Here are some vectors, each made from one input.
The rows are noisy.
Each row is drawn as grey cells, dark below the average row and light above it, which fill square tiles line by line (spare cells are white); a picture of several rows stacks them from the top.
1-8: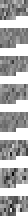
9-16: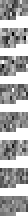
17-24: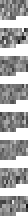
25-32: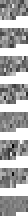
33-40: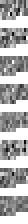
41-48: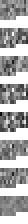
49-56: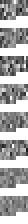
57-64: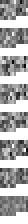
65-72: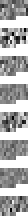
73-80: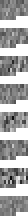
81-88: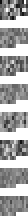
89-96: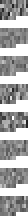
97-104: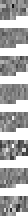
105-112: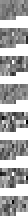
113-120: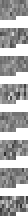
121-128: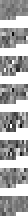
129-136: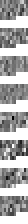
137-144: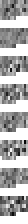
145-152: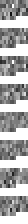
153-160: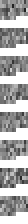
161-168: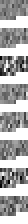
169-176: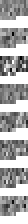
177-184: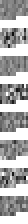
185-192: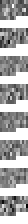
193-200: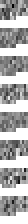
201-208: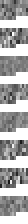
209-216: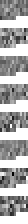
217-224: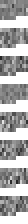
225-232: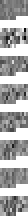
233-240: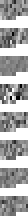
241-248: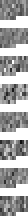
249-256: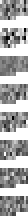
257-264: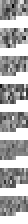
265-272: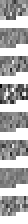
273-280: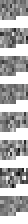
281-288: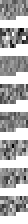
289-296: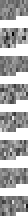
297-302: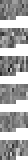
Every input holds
either a point on a 5-point line, or a list of up to two points on a 14-point line.
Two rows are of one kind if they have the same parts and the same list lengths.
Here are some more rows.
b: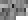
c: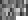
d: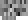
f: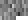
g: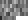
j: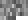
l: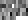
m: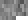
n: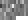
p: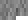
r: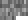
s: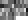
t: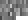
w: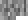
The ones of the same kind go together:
b, g, m, t, w
c, l, p
d, f, j, n
r, s

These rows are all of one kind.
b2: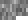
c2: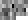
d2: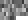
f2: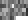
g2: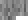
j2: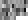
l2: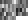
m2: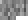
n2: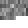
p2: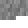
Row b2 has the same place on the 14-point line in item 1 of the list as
f2, g2 and j2.
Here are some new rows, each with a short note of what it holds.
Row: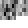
a list of one item
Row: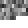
a list of one item
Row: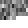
the empty list
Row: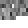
a list of two items
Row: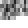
the empty list
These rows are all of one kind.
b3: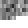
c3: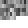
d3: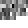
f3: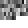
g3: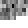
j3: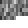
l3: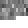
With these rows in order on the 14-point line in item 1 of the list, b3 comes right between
d3 and g3.
